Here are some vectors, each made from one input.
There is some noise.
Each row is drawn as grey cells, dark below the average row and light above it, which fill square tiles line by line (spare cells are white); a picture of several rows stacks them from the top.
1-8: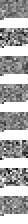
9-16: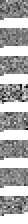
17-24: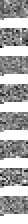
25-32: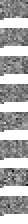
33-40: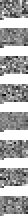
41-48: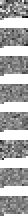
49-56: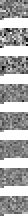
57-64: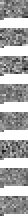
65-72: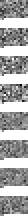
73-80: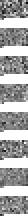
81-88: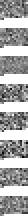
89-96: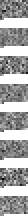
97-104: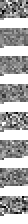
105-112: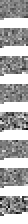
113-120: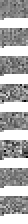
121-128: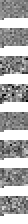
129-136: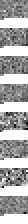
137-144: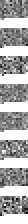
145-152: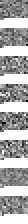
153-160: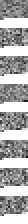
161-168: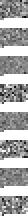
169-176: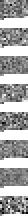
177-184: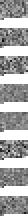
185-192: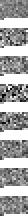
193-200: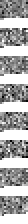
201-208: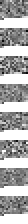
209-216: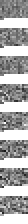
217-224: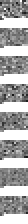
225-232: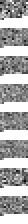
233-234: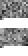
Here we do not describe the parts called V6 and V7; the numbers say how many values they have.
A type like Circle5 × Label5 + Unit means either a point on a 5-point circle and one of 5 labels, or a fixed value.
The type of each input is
Bool × Bool × Bool × Bool × V7 + Line4 × Line4 × (Tree8 + V6).
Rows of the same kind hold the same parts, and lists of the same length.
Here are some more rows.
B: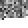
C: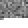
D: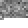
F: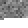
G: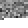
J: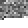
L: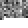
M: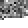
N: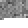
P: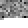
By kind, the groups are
B, D, G, P
C, F, L, M
J, N

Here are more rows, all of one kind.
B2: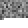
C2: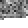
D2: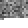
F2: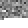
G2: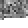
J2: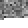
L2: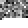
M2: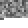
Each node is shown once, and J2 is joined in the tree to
L2.
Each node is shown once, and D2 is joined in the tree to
F2, L2 and M2.
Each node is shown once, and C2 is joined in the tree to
M2.
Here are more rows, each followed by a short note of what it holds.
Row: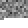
a point on each of two 4-point lines and a node of an 8-node tree
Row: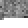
four true/false values and a value of V7
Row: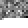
four true/false values and a value of V7
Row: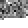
a point on each of two 4-point lines and a node of an 8-node tree
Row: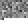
four true/false values and a value of V7
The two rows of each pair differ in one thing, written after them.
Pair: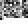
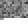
the node of the tree
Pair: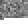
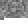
the node of the tree
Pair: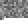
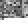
the node of the tree
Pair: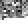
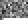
the node of the tree
